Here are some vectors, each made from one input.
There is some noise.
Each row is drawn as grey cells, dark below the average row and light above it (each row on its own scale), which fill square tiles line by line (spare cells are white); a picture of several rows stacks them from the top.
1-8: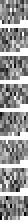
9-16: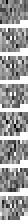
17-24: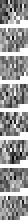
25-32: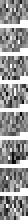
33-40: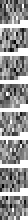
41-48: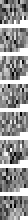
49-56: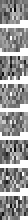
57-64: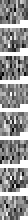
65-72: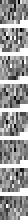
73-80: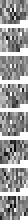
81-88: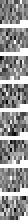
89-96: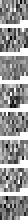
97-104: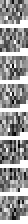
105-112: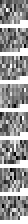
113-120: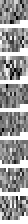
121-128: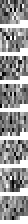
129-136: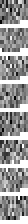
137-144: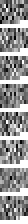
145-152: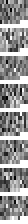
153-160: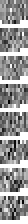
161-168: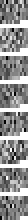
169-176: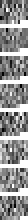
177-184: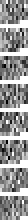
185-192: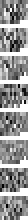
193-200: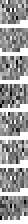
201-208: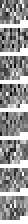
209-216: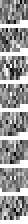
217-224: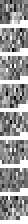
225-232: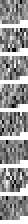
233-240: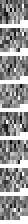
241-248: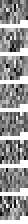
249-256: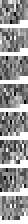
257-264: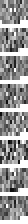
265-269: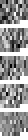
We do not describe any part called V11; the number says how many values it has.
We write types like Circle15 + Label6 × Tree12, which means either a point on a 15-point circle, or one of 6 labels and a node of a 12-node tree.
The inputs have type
Bool × Circle5 × V11.
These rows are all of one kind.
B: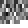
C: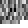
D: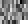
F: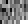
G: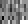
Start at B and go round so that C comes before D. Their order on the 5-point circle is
B, C, G, F, D.
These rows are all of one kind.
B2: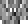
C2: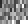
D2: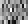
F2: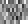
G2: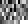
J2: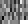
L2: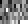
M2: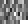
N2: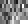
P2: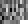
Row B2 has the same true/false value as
D2 and F2.
